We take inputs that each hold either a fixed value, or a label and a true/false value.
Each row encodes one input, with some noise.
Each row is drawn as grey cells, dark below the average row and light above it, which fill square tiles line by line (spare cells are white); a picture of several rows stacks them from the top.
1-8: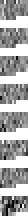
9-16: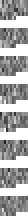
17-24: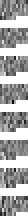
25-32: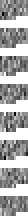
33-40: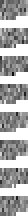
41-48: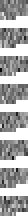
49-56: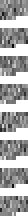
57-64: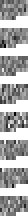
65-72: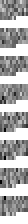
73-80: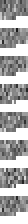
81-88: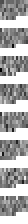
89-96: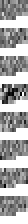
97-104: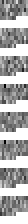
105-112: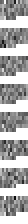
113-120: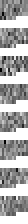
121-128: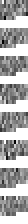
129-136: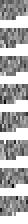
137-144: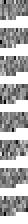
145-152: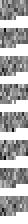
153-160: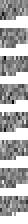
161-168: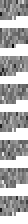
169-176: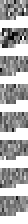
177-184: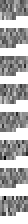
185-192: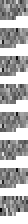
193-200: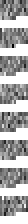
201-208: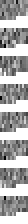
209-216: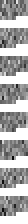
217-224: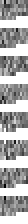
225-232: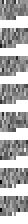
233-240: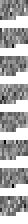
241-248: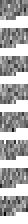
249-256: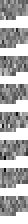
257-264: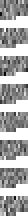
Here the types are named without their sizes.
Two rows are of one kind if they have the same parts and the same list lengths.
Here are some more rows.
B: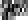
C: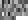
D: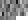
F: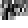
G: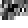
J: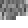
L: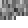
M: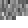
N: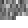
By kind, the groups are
B, F, G
C, D, J, L, M, N

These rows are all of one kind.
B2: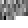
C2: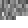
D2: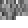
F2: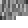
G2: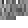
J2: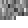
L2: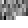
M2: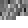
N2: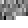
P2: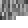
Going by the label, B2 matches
L2 and N2.
